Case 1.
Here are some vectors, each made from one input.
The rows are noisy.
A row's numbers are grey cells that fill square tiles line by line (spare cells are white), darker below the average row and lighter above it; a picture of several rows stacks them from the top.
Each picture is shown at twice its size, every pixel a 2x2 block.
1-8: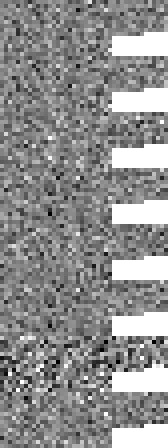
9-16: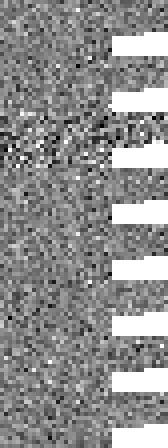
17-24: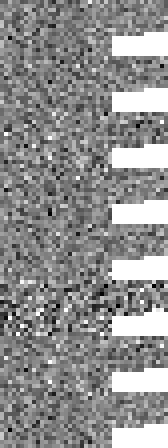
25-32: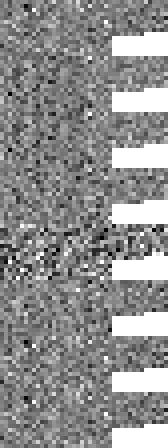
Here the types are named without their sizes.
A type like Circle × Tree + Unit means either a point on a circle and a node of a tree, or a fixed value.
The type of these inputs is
Circle + Unit.
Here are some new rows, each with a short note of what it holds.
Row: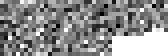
a fixed value
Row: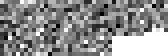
a fixed value
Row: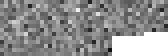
a point on a circle
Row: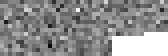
a point on a circle
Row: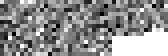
a fixed value
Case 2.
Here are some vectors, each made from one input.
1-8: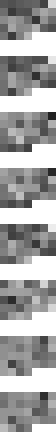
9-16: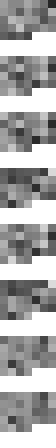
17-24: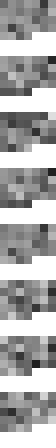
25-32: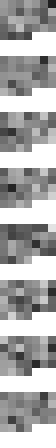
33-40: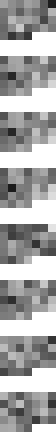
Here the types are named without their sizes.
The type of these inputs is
Label.
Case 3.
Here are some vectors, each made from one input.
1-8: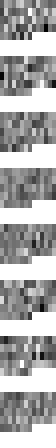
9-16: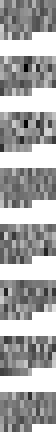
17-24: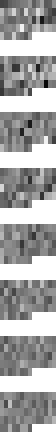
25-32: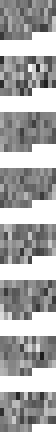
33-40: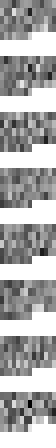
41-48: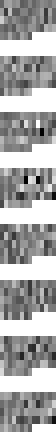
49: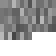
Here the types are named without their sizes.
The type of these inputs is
Line.
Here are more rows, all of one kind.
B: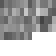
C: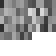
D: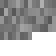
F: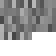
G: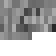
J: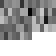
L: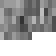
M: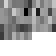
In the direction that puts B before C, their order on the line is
M, G, L, F, J, D, B, C.
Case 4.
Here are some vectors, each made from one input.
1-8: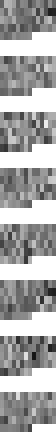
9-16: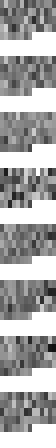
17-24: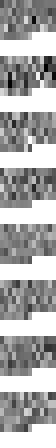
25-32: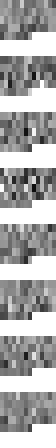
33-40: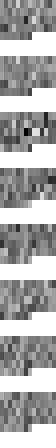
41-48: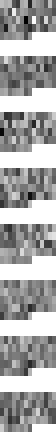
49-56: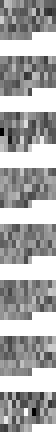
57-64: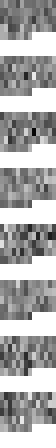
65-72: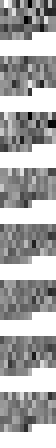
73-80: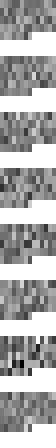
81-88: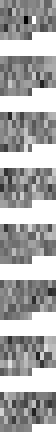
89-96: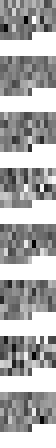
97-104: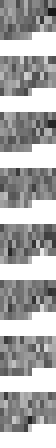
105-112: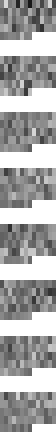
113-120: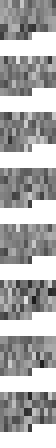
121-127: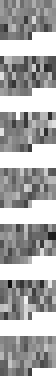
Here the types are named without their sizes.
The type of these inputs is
Bool × Bool × Bool + Unit.
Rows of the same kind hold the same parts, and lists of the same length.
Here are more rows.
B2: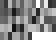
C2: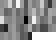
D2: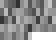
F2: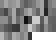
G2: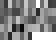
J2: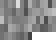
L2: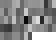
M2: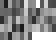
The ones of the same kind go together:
B2, G2, M2
C2, D2, F2, J2, L2

